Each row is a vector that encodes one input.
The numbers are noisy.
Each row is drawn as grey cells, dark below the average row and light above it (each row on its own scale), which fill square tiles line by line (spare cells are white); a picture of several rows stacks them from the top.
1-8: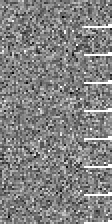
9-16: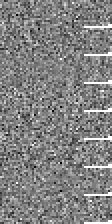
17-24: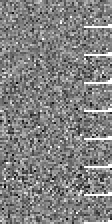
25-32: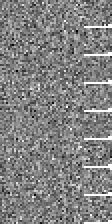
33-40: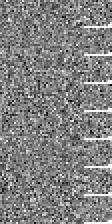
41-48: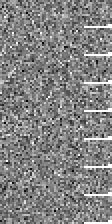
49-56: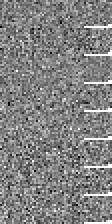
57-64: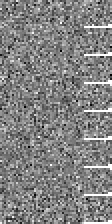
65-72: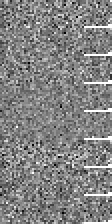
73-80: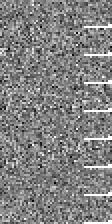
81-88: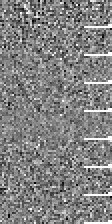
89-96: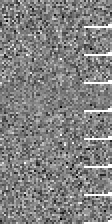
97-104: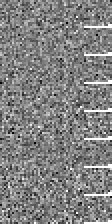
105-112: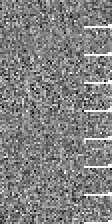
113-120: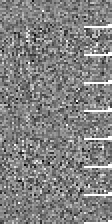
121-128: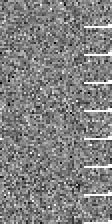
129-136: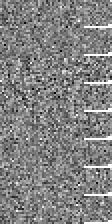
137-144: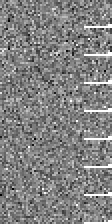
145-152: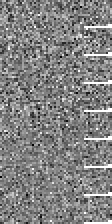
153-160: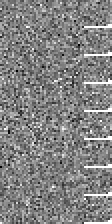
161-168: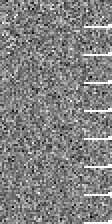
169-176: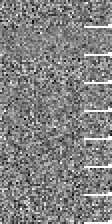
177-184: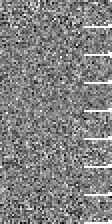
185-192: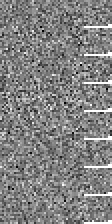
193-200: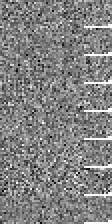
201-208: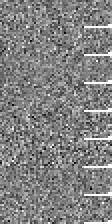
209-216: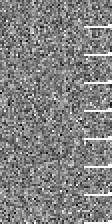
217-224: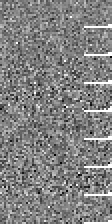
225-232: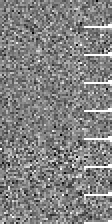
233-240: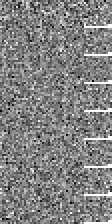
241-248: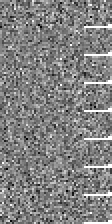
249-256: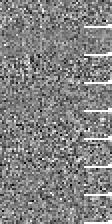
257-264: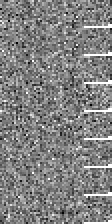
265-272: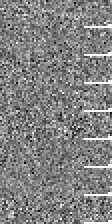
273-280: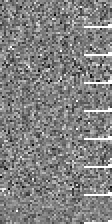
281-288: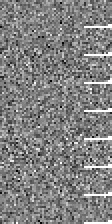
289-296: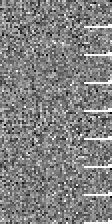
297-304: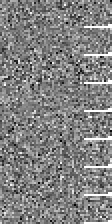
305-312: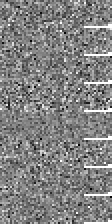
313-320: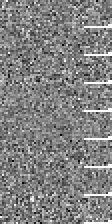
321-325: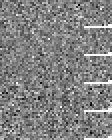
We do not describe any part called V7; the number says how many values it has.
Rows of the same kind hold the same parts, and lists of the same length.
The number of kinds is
4.
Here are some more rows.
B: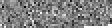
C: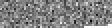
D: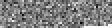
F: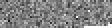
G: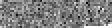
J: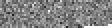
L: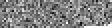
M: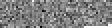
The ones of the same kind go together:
B, F
C, D, G
J, L
M

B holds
a point on an 8-point line and three true/false values.
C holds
a point on an 11-point circle, a point on an 8-point line and three true/false values.
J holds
a point on an 11-point circle, a point on an 8-point line and a value of V7.
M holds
a point on an 8-point line and a value of V7.
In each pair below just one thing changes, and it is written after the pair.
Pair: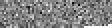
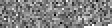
the value of V7
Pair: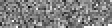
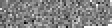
the place on the 8-point line
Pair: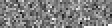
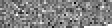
the value of V7
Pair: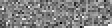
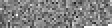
the place on the 11-point circle
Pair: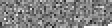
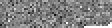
the place on the 11-point circle
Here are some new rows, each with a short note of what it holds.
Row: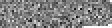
a point on an 11-point circle, a point on an 8-point line and a value of V7
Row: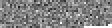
a point on an 11-point circle, a point on an 8-point line and three true/false values
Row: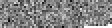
a point on an 8-point line and three true/false values
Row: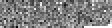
a point on an 11-point circle, a point on an 8-point line and three true/false values
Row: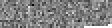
a point on an 11-point circle, a point on an 8-point line and three true/false values
